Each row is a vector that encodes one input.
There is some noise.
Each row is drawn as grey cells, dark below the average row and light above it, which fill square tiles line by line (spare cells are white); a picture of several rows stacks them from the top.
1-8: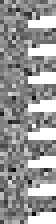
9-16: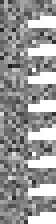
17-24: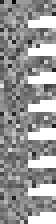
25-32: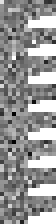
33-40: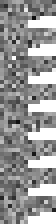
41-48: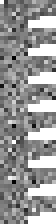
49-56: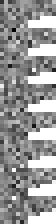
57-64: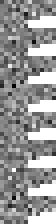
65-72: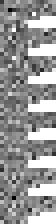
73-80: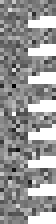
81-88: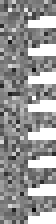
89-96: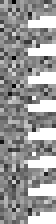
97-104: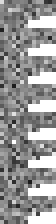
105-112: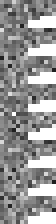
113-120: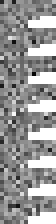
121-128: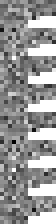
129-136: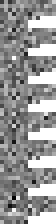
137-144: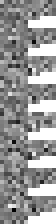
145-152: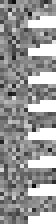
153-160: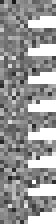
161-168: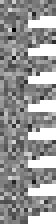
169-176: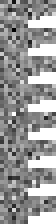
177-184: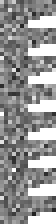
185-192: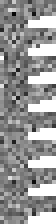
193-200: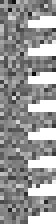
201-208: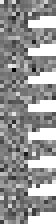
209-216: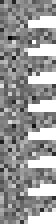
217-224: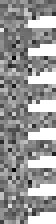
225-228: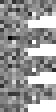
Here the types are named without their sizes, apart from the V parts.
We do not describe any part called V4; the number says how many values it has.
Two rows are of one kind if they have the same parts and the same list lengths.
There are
4 kinds of row.
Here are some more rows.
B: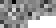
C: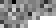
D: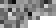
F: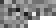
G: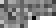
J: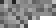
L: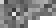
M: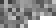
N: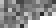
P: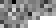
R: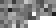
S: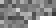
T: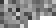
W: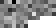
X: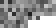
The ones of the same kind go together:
B, C, D, J, M, P, T, X
F, R, W
G, L, N
S

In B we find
a point on a circle, a true/false value and a value of V4.
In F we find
a point on each of two circles, a true/false value and a value of V4.
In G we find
a point on each of two circles and a point on a line.
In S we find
a point on a circle and a point on a line.
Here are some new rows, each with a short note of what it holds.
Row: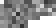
a point on each of two circles and a point on a line
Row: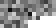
a point on each of two circles, a true/false value and a value of V4
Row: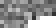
a point on a circle and a point on a line
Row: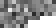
a point on each of two circles and a point on a line
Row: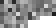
a point on a circle, a true/false value and a value of V4
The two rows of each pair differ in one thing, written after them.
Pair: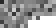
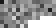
the place on the circle
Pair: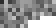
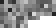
the place on the circle
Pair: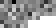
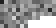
the place on the circle
